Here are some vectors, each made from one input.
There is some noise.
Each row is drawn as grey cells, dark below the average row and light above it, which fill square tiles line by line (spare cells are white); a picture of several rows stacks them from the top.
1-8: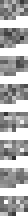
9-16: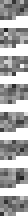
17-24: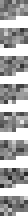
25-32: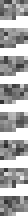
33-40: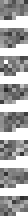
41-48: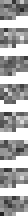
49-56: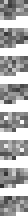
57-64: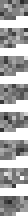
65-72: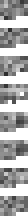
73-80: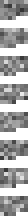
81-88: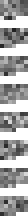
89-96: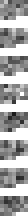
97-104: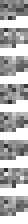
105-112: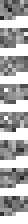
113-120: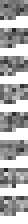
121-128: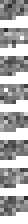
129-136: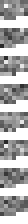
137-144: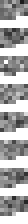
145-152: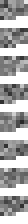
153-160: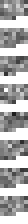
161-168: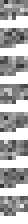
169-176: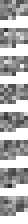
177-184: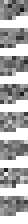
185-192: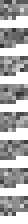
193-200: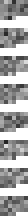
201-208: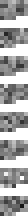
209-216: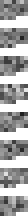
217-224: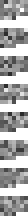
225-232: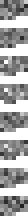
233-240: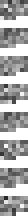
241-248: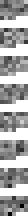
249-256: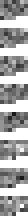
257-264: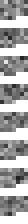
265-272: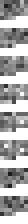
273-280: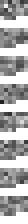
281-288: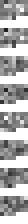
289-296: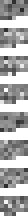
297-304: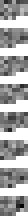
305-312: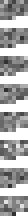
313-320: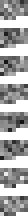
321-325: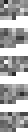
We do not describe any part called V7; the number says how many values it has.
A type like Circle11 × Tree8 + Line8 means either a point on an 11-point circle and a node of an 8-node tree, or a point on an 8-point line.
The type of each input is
(Bool × V7 + Unit) × Line11.
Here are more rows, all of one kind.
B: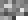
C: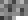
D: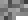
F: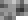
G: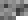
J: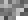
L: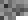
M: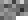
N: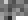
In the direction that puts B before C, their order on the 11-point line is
B, J, D, N, C, M, L, G, F.
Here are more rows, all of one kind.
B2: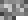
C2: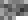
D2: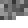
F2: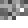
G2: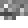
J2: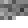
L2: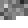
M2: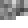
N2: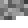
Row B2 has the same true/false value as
D2 and F2.
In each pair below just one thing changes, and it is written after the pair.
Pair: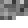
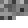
the true/false value
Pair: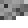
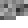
the value of V7
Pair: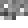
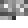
the value of V7
